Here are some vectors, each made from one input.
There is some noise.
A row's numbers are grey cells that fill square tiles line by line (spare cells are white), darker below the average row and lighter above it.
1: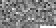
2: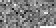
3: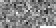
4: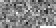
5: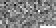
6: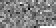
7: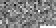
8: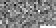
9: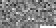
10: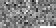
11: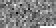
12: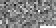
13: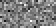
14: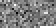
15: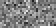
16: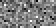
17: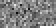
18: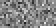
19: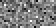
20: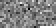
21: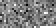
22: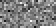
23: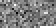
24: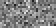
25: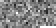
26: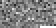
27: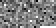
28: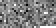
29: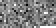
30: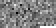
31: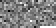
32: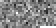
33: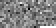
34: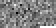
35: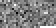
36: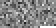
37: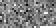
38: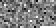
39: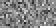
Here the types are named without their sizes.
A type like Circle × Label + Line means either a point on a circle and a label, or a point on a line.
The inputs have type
Label + Line.
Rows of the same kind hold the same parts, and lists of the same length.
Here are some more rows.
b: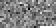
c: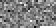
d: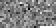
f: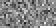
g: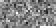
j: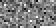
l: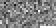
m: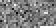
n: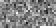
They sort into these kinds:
b, c, d, j, m
f, g, l, n

